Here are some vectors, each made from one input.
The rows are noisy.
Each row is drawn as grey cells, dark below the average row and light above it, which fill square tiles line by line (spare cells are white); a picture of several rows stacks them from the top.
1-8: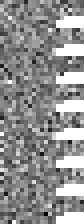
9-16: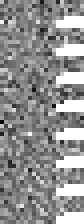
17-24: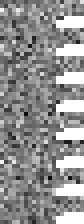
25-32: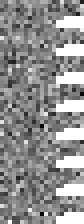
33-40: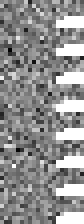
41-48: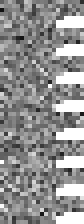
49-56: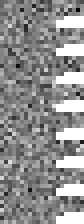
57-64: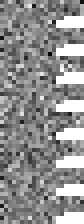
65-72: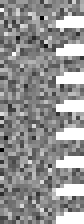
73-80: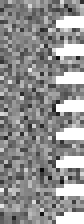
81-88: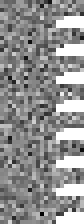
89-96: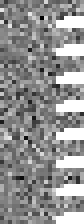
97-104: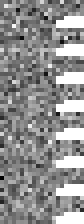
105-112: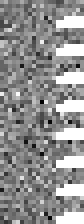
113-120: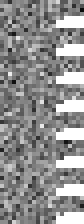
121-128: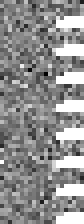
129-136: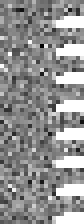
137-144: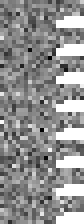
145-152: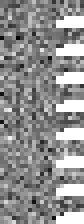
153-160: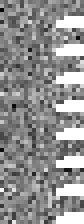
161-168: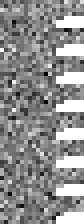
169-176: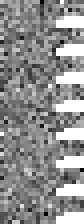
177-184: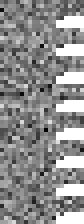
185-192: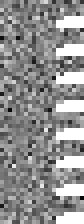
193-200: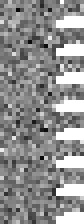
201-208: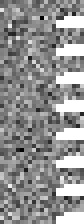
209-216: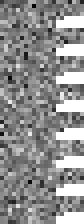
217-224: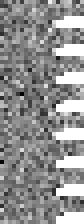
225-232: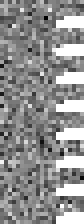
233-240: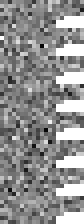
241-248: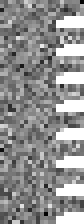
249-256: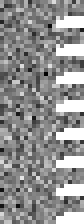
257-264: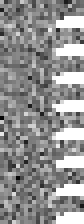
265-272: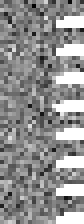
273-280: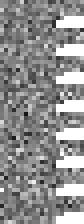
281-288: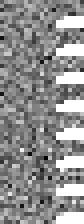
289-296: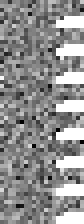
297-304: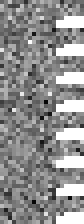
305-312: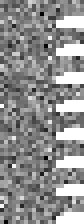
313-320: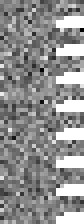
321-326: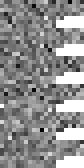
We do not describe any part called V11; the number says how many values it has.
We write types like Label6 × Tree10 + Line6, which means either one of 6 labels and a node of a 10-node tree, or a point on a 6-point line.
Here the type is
(Circle16 + V11) × Line16.
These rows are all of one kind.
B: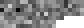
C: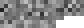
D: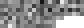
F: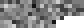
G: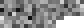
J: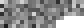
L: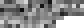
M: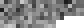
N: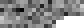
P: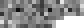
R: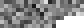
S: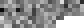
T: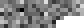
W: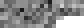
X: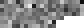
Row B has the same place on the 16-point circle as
G, N, P and T.
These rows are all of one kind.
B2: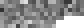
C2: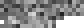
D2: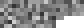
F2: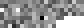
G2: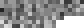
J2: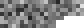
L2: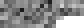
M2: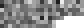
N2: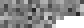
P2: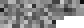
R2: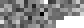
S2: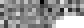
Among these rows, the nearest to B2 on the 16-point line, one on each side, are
G2 and J2.
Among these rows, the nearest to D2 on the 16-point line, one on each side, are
C2 and R2.
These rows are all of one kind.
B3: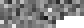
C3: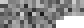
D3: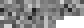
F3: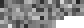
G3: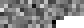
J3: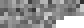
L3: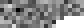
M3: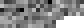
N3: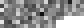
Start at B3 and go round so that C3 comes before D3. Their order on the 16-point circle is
B3, N3, C3, D3, L3, J3, M3, G3, F3.
